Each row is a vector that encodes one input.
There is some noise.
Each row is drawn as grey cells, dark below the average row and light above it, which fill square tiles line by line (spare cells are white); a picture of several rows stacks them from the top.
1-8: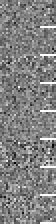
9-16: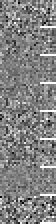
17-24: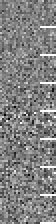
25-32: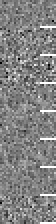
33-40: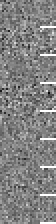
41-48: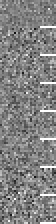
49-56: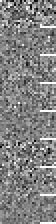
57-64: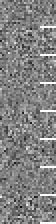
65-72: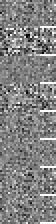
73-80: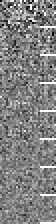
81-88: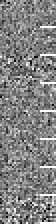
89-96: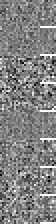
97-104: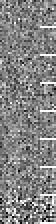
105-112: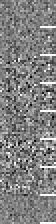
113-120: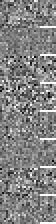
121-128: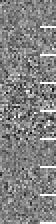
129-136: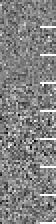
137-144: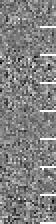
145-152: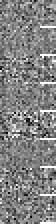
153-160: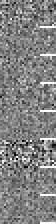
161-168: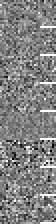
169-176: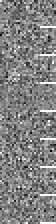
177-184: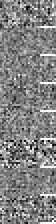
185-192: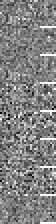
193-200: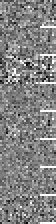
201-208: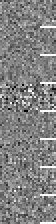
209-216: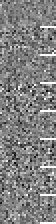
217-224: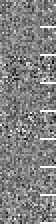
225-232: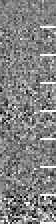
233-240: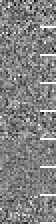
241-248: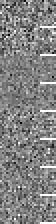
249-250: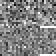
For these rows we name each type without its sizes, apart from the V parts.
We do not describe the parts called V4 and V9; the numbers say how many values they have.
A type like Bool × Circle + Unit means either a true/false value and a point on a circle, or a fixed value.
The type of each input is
(Bool × Bool × Bool × V4 + Label) × Label + V9.
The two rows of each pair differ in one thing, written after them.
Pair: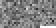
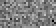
one of the three true/false values
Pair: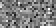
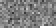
one of the three true/false values
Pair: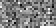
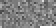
the label
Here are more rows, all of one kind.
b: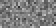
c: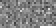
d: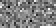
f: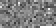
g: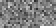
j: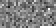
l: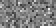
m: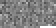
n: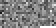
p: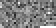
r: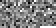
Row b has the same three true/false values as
g, l and r.
